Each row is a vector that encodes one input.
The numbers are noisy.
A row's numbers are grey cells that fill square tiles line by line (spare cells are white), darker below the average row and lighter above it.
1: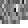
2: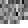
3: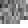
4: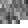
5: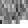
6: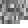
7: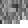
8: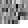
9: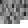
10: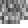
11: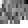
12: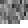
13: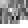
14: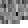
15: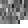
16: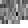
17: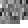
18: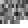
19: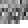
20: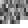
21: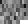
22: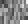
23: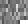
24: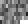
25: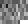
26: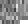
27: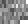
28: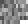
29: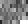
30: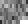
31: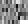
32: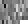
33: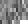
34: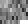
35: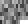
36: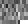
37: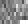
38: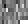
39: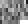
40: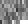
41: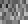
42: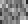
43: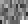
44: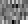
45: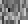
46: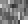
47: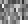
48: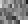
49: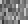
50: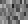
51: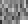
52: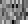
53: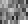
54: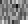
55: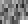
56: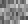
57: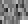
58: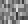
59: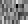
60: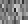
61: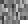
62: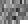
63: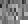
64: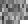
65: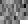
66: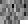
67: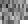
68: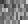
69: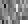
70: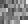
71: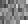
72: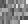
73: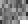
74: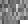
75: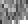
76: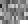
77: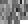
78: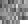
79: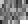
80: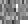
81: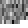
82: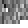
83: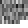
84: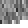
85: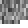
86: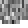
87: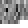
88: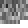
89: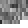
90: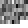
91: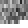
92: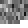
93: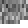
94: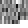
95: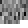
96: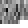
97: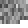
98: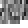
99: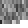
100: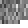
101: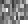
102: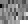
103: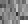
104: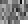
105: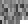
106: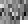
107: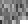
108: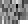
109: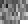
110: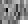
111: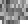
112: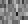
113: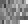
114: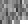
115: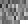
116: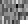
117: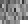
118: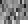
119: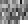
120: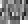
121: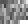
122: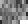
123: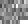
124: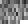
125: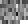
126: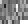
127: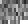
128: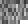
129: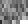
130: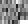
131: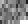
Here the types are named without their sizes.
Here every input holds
a node of each of two trees, together with either a point on a line, or a node of a tree.
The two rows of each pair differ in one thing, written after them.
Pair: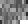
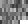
the node of one of the two trees
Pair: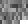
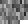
the place on the line
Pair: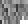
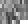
the place on the line
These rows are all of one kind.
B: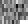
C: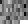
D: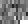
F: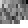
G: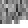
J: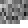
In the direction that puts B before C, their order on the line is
B, D, G, F, J, C.
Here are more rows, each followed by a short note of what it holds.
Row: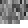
a point on a line and a node of each of two trees
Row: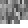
a point on a line and a node of each of two trees
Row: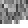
a point on a line and a node of each of two trees
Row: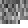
a node of each of three trees
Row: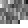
a point on a line and a node of each of two trees
